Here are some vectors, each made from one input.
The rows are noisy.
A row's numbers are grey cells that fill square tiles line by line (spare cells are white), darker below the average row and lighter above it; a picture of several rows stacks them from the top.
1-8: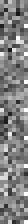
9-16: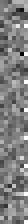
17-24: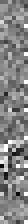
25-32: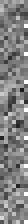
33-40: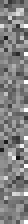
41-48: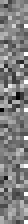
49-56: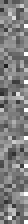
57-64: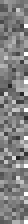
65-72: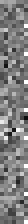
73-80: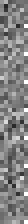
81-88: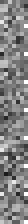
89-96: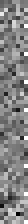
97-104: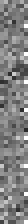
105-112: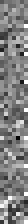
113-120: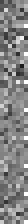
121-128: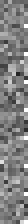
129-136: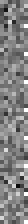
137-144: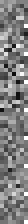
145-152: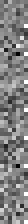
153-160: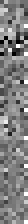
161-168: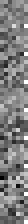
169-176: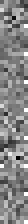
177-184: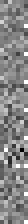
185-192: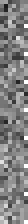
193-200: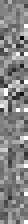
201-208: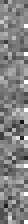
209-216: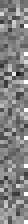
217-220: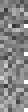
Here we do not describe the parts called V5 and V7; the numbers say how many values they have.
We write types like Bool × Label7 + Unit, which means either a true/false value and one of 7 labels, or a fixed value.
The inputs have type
(Line4 + V7) × V5 + List2(Line6).
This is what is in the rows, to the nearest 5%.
About 55% of them hold a value of V5, together with either a point on a 4-point line, or a value of V7. The rest are lists of up to two points on a 6-point line: a few of all rows are empty, 15% hold one and 30% two.
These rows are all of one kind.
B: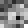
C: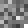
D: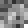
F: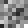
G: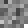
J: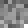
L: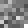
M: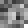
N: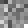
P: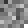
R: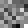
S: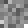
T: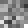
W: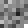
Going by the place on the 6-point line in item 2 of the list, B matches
D, G, N and S.
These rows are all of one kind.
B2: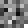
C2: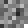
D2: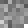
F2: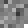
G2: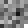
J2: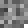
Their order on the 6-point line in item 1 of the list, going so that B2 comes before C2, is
J2, D2, B2, F2, G2, C2.
